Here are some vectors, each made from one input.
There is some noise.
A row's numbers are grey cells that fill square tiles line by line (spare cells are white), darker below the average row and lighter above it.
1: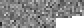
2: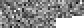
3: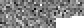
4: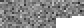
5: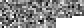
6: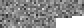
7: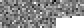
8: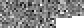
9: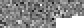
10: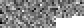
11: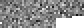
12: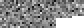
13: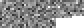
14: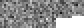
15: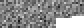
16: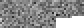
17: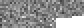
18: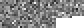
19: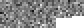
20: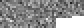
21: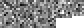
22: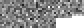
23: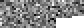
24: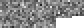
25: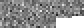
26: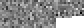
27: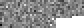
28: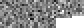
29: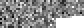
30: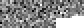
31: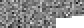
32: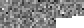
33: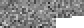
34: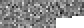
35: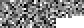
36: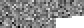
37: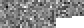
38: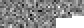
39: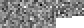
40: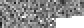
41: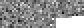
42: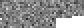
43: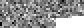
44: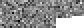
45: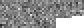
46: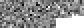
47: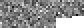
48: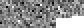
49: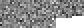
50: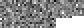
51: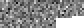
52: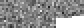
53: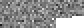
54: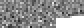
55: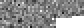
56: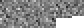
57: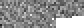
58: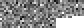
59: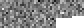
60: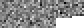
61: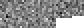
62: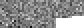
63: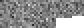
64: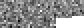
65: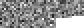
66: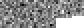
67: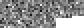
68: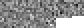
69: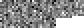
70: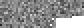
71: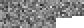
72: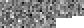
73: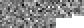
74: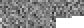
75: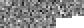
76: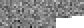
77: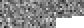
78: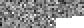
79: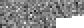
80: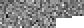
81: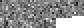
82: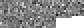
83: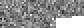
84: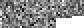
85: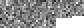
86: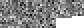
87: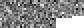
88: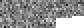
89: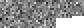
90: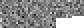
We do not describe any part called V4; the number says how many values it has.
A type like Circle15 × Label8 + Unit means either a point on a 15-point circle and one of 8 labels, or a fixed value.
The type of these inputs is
(Bool × Bool × Bool + V4) × Line5.
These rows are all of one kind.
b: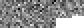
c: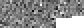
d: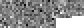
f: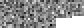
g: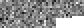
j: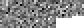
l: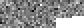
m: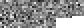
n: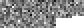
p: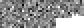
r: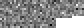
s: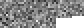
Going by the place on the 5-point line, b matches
c, d, n and p.
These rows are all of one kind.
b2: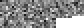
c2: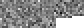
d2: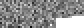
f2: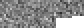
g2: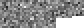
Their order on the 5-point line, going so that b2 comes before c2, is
g2, d2, b2, f2, c2.
